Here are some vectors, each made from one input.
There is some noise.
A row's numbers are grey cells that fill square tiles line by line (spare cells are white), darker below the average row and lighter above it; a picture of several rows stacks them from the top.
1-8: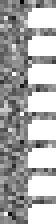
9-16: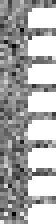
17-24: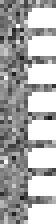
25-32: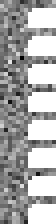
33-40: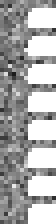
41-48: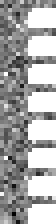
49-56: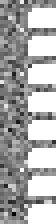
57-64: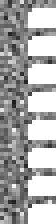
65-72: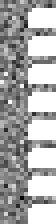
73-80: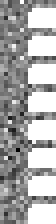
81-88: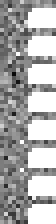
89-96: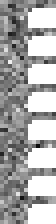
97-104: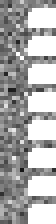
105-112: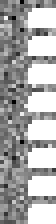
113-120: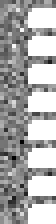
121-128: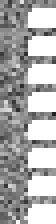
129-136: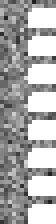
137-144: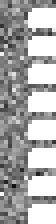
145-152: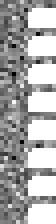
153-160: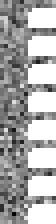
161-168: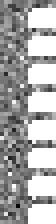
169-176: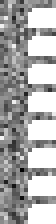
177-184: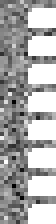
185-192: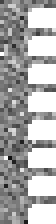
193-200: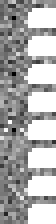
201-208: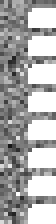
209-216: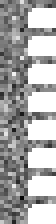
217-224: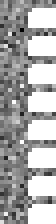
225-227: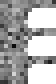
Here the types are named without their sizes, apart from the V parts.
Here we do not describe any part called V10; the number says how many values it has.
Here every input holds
a value of V10, together with either a label, or a point on a line.
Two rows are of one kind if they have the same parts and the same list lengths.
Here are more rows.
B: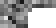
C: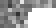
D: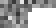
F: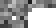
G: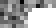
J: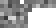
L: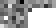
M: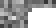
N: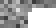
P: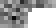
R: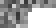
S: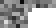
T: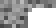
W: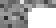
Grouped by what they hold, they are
B, G, L, P, S
C, D, F, J, M, N, R, T, W

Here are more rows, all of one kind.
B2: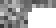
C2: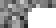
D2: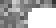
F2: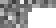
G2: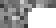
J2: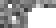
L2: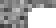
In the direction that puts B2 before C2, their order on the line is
B2, D2, L2, C2, G2, J2, F2.
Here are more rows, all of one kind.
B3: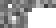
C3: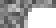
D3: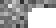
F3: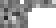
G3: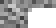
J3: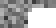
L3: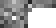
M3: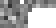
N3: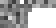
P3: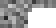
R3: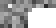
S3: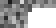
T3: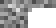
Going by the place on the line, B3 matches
F3, M3 and S3.
